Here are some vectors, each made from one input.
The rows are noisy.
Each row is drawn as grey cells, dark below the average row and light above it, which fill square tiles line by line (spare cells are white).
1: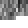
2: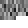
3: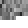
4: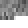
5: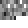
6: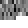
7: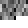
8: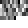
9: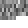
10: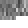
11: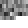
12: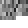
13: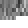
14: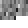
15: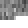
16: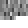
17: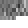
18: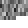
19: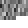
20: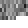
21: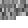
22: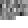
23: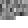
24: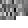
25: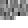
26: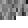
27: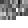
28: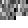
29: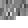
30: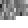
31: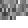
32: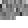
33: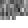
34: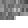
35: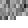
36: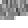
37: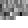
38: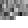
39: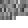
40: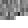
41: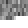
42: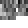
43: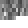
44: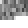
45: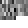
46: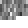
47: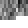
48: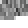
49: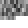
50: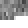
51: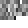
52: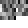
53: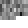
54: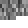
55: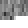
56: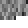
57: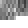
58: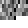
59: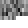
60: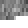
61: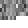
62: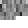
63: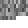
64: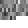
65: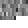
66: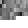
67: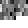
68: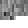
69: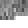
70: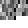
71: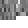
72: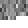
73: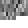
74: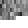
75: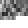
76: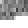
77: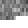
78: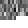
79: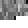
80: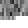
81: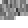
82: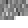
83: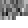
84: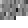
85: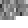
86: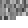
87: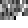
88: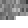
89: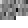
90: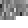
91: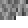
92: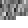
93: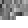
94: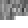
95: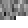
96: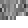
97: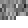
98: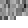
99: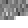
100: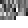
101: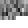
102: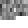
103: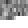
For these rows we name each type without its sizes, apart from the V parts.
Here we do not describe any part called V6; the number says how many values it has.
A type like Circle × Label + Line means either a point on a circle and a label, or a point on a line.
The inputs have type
Tree × (Tree + V6).
